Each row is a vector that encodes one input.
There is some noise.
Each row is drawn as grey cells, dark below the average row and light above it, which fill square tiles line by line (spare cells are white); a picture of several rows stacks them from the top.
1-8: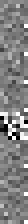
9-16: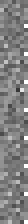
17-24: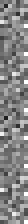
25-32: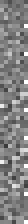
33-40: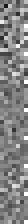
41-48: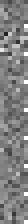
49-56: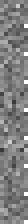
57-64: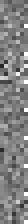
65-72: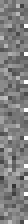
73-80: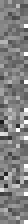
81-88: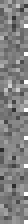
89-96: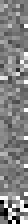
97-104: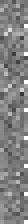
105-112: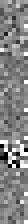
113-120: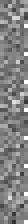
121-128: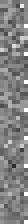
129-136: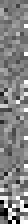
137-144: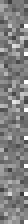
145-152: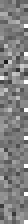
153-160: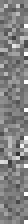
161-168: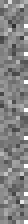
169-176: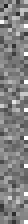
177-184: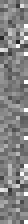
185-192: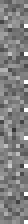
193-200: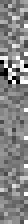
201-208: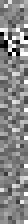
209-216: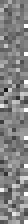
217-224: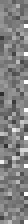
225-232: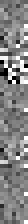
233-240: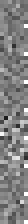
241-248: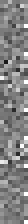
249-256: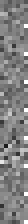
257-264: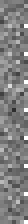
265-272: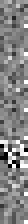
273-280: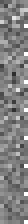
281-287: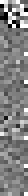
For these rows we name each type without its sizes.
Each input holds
a list of points on a line.
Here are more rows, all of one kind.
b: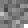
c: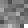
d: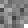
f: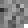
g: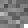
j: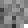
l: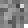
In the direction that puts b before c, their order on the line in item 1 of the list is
l, f, j, d, g, b, c.
